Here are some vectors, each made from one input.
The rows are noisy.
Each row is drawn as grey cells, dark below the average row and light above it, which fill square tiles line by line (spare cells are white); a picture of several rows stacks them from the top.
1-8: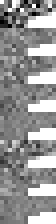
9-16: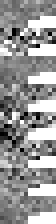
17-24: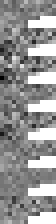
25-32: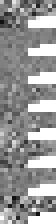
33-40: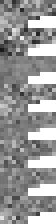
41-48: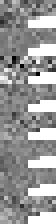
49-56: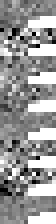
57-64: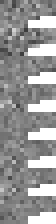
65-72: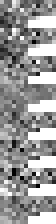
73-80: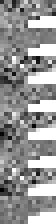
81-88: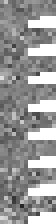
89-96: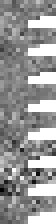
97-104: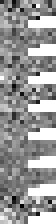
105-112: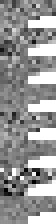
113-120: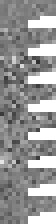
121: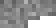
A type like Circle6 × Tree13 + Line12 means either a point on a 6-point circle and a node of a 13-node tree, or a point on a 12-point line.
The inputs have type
Line6 × List3(Line5).
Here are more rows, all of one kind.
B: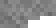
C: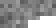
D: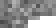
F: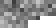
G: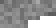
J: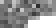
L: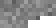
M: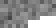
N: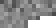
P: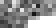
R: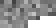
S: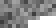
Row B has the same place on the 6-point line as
C, D, G and R.
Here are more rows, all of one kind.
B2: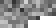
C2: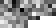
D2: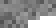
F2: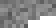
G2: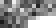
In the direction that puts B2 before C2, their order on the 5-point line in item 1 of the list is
F2, D2, G2, B2, C2.
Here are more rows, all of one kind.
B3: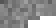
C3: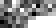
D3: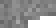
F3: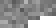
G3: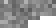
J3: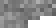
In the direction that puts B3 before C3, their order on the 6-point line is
B3, C3, D3, F3, J3, G3.
